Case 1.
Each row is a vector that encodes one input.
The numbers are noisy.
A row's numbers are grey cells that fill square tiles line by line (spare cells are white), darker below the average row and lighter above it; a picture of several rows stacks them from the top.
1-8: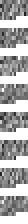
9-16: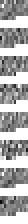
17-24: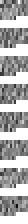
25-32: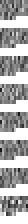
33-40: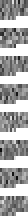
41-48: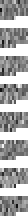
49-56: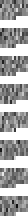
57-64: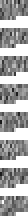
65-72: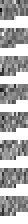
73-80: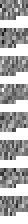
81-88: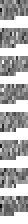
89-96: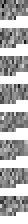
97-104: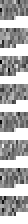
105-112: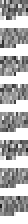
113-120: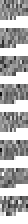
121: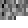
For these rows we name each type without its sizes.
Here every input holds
a list of points on a circle.
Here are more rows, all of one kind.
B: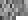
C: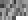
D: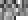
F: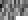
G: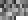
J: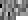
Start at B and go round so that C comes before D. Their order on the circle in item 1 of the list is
B, F, C, G, D, J.
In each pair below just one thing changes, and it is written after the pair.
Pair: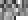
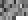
the place on the circle in item 1 of the list
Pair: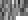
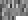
the place on the circle in item 2 of the list
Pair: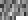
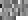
the place on the circle in item 1 of the list
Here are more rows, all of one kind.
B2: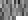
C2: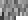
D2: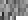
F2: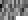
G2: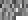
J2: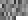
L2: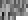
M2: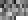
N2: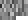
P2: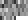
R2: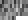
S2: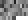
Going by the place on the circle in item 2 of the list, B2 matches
C2, D2 and J2.
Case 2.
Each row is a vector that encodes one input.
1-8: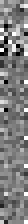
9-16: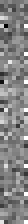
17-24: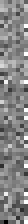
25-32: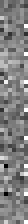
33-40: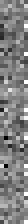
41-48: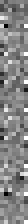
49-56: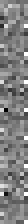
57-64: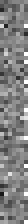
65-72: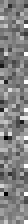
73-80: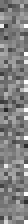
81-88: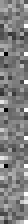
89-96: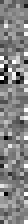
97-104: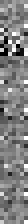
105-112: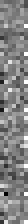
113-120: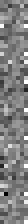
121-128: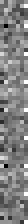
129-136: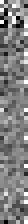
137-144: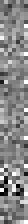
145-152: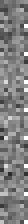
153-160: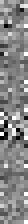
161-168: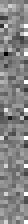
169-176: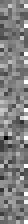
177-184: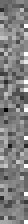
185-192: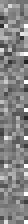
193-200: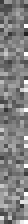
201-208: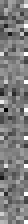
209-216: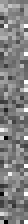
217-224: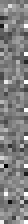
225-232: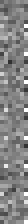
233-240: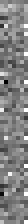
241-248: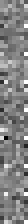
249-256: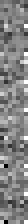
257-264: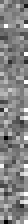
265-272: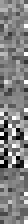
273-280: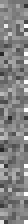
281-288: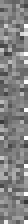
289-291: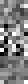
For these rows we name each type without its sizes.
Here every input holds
a list of points on a line.
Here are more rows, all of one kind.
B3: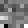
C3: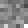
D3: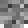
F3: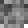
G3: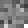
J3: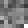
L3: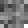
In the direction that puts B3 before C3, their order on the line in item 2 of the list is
F3, J3, L3, G3, D3, B3, C3.
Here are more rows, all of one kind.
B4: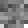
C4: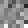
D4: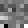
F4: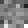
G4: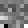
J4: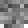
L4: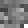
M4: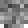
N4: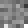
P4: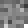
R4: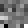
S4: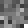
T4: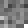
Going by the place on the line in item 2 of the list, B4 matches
D4, G4, L4 and R4.
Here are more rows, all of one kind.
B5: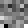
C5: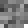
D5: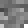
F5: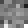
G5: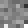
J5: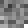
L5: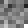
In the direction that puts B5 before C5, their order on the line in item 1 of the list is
B5, C5, D5, J5, L5, F5, G5.
